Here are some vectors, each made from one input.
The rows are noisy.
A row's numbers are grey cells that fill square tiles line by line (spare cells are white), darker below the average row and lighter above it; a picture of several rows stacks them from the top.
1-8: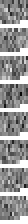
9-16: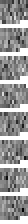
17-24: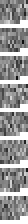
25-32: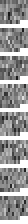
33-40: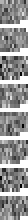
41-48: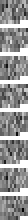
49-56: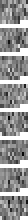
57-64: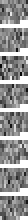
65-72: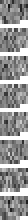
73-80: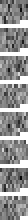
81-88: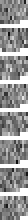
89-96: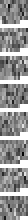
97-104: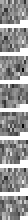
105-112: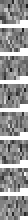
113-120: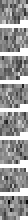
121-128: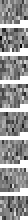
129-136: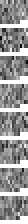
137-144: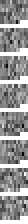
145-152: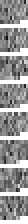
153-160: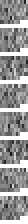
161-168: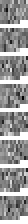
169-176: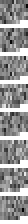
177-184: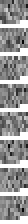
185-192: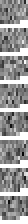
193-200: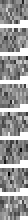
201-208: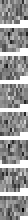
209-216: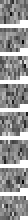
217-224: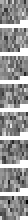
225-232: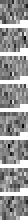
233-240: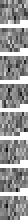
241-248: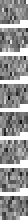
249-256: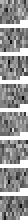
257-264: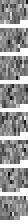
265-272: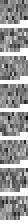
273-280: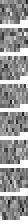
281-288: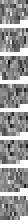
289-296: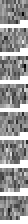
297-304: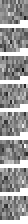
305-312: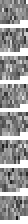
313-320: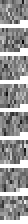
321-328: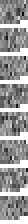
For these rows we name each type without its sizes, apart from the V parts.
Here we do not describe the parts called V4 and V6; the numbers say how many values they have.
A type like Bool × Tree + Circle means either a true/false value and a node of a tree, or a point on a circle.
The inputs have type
Line × Line + List(Circle) + V4 × V6.
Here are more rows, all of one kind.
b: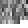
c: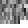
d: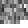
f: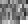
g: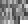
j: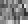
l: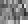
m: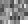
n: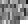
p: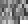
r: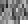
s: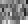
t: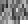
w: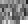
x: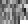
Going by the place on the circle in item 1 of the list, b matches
c, g, p and x.
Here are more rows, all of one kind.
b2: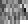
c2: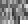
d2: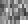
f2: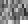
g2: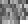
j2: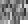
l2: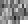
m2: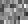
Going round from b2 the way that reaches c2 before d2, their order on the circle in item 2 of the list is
b2, j2, g2, c2, f2, l2, d2, m2.
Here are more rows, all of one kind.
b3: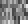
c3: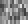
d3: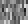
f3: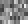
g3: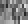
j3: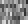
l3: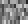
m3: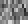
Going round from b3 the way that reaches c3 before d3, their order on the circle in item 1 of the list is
b3, g3, m3, c3, f3, l3, j3, d3.
